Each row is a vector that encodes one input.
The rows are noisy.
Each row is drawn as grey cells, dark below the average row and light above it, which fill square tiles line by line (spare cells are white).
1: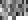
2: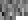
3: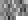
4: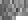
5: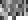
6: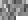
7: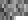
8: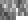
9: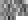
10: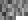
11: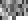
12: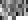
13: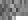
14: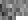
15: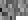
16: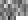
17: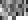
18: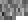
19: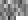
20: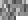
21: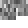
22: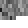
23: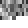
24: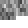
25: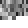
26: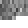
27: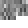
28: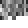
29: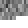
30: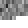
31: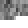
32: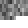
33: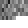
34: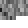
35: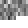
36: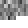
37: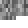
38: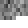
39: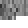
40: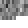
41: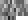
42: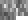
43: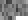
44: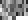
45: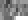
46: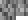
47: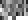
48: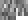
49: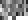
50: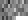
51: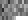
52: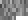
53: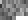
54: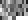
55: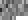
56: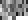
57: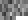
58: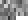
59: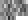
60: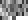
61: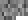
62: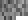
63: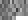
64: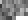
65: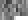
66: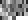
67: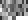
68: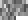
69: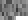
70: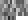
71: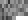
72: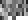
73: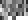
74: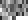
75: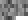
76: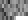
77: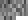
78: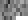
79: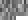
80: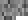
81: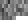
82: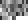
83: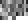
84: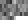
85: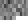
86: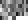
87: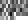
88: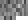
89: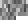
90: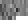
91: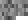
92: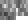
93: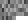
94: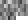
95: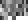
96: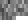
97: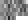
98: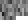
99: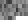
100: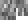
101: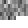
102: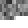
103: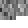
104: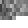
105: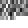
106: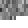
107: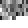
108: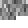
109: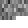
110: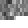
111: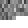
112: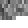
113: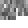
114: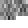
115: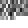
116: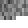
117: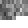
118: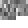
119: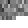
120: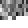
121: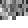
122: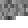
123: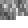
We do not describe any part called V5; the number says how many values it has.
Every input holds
either a point on a 4-point line, or a list of up to two items, each a true/false value and a value of V5.
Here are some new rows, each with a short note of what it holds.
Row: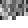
a point on a 4-point line
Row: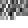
the empty list
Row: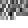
the empty list
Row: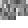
a list of one item
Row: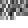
the empty list
